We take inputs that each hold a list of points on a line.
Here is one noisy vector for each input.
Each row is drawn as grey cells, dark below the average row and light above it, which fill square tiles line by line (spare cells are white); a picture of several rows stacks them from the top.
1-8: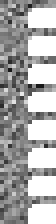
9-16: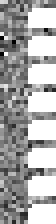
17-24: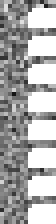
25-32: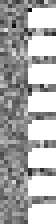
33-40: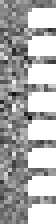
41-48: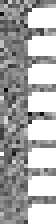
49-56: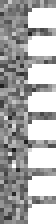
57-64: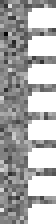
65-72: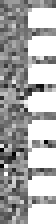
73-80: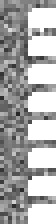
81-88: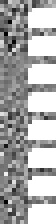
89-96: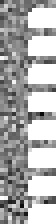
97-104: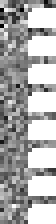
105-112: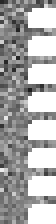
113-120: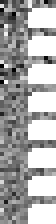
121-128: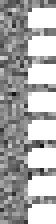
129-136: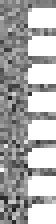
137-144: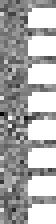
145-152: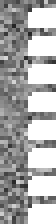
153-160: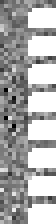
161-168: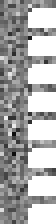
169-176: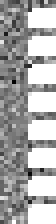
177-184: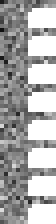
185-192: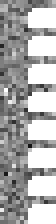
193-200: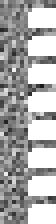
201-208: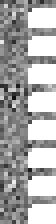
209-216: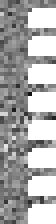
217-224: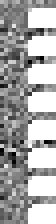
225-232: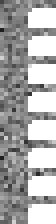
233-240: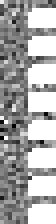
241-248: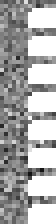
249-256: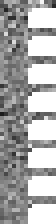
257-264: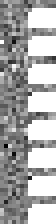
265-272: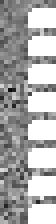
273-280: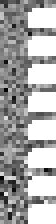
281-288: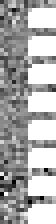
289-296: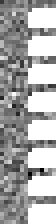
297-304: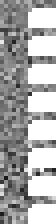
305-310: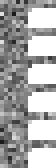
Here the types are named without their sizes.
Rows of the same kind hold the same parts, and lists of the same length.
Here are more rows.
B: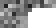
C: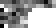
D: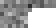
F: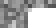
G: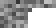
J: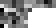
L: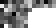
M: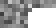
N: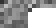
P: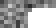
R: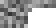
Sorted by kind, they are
B, G, R
C, J, L
D, M
F, N, P

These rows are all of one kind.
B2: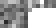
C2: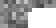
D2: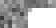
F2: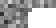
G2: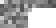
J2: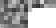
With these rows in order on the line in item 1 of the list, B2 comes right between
F2 and J2.
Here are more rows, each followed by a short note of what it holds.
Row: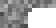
a list of three items
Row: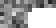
a list of three items
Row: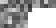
a list of one item
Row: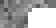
a list of two items
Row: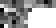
the empty list
